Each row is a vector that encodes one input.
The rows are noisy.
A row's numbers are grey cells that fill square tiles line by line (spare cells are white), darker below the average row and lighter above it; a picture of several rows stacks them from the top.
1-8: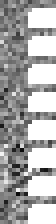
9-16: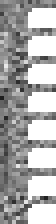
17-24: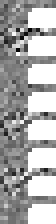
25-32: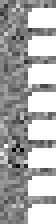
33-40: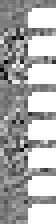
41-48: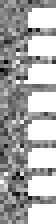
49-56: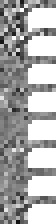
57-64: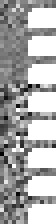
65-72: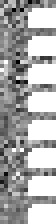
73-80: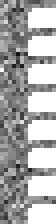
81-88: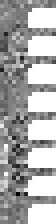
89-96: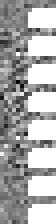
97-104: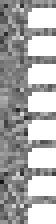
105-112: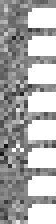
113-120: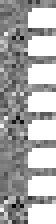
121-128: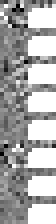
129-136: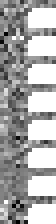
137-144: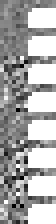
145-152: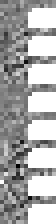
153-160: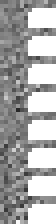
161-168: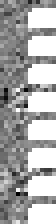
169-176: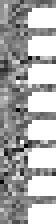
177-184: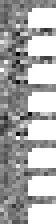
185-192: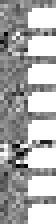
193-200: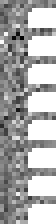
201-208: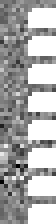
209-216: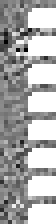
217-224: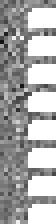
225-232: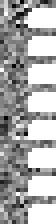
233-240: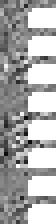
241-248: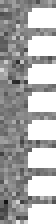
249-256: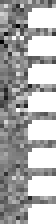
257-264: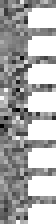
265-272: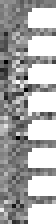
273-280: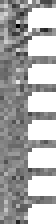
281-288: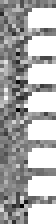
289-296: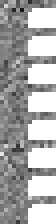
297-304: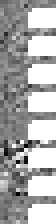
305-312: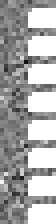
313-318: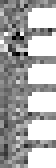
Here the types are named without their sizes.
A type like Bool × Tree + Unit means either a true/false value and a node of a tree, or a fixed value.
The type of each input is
Tree + Unit.
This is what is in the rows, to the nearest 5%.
A few of them hold a fixed value. The rest hold a node of a tree.
